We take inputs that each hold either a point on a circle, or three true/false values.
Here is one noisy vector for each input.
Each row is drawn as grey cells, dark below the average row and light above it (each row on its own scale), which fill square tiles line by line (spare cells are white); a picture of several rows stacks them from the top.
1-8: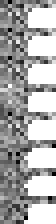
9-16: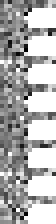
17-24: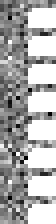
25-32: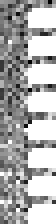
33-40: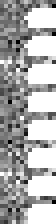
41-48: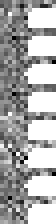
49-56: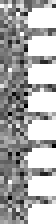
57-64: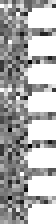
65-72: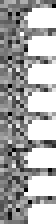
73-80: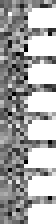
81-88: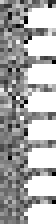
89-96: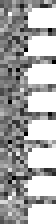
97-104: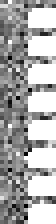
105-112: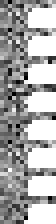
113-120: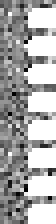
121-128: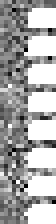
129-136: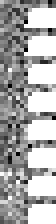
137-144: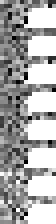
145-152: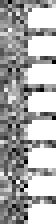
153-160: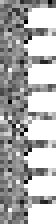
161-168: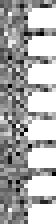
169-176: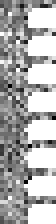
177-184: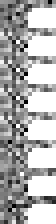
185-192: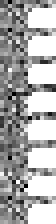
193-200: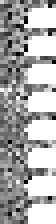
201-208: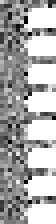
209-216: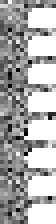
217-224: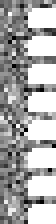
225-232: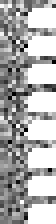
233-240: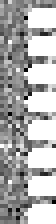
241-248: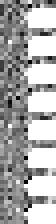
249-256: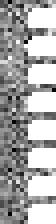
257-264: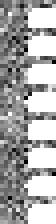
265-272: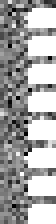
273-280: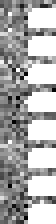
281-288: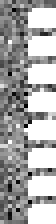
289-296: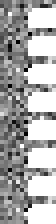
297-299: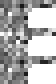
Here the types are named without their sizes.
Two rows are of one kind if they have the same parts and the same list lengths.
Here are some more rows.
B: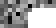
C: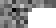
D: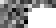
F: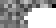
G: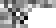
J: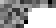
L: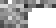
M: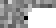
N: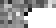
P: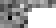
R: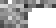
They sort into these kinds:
B, C, D, F, J, P
G, L, M, N, R

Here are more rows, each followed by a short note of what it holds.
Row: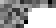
a point on a circle
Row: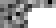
a point on a circle
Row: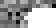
a point on a circle
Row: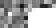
three true/false values
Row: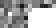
three true/false values
